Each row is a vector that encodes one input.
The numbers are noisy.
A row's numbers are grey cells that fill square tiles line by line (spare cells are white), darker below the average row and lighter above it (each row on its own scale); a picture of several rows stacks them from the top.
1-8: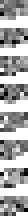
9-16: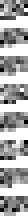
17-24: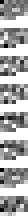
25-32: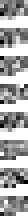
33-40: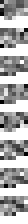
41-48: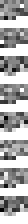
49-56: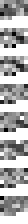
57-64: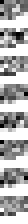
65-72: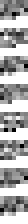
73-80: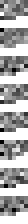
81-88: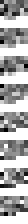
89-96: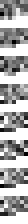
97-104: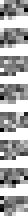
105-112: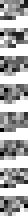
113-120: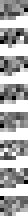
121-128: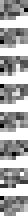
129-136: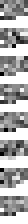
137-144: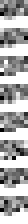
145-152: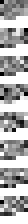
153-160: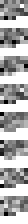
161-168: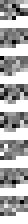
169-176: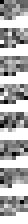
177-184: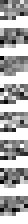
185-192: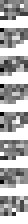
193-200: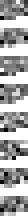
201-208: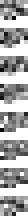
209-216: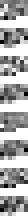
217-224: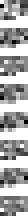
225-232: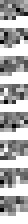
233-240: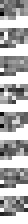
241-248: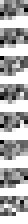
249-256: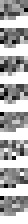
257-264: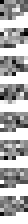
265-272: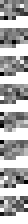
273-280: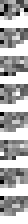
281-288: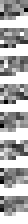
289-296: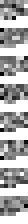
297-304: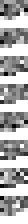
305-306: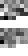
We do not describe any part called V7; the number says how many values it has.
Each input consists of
either a point on a 14-point line and a value of V7, or four true/false values.
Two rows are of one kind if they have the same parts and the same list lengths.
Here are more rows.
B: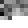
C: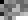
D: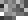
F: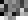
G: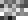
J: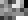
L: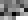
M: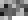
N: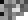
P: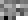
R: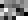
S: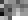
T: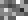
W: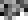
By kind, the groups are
B, C, F, L, M, N, S, W
D, G, J, P, R, T

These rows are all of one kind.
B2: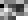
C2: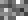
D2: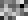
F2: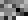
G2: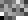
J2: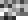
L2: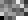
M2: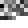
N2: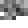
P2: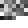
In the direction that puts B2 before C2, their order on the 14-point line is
N2, F2, J2, M2, P2, B2, D2, G2, L2, C2.
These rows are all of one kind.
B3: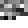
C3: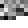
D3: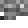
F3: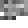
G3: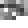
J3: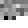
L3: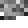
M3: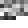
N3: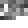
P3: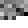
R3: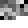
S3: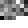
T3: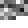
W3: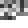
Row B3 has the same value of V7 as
C3, D3, L3 and S3.
